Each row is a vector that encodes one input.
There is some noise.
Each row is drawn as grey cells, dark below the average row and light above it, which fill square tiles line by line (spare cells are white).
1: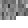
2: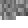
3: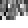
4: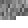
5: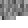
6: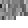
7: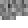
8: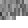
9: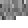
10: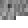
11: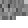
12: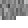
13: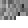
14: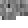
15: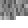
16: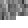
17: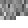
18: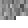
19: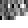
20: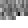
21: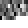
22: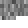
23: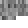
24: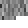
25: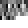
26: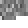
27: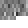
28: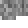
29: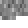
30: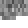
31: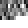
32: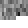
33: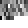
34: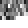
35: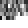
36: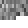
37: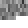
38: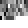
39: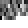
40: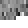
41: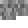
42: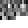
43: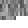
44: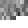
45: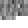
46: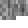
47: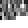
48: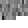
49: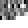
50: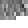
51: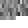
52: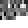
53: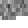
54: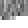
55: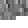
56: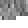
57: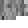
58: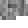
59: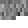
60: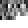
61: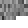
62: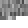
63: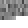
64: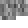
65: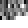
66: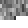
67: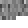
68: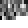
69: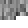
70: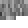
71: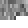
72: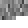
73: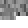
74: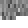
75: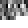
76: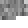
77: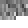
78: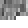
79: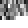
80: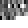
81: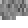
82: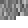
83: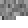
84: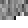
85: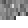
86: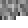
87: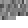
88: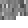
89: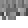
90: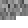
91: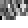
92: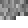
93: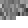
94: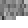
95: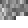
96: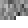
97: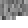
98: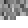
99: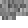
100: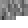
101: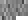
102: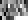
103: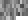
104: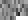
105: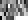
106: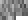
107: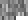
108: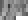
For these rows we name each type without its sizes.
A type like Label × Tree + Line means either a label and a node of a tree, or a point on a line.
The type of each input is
(Circle + Unit) × Label + Line.
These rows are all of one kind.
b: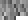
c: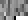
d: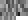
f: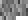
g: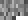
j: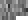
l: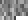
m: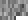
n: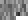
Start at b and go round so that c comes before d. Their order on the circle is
b, c, g, n, f, j, d, l, m.
